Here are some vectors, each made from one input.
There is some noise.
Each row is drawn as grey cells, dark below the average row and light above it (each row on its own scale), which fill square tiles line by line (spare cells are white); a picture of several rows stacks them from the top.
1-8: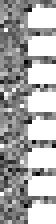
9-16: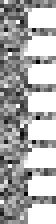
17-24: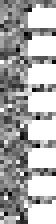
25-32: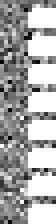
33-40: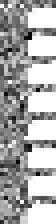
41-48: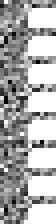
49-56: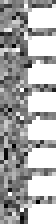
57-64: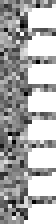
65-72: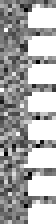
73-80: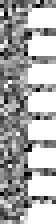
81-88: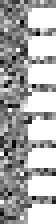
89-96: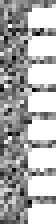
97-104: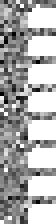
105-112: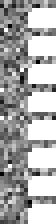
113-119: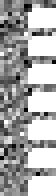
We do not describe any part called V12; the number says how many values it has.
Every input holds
either one of 10 labels and a true/false value, or a value of V12.
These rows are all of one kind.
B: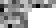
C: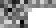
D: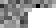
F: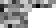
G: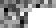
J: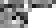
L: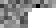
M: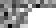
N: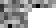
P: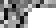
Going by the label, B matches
F, M and N.
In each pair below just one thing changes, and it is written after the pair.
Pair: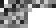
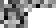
the label
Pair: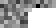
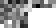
the label
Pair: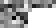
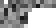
the true/false value
